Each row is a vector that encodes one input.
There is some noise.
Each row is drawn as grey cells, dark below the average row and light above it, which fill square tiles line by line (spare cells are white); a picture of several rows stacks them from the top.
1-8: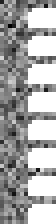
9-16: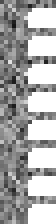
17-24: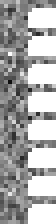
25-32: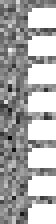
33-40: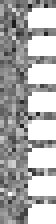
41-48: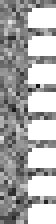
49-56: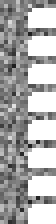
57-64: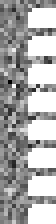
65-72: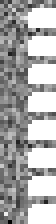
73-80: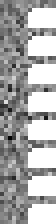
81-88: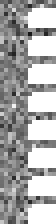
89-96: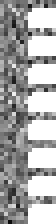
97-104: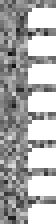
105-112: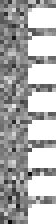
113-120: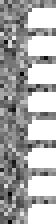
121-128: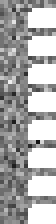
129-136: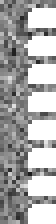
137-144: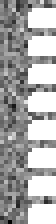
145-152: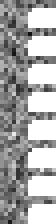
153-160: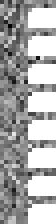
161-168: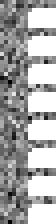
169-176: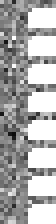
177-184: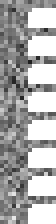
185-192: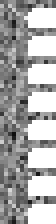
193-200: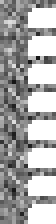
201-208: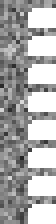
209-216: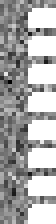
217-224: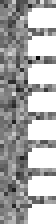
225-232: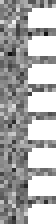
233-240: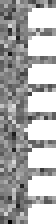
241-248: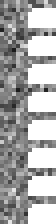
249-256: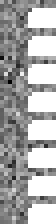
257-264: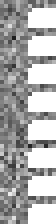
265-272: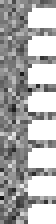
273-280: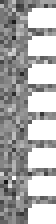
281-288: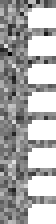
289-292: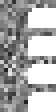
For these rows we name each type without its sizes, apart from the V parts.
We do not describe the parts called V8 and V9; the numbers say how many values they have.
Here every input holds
either a point on each of two lines, a true/false value and a value of V9, or a node of a tree and a value of V8.
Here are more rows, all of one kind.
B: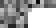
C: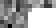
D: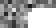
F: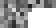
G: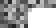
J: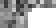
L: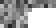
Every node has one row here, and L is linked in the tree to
B.
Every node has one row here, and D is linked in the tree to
F and G.
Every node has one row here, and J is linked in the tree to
C and F.
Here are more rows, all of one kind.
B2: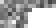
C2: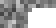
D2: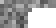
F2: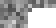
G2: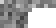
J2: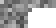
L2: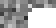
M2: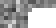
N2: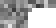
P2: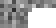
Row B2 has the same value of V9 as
C2, D2, G2 and J2.
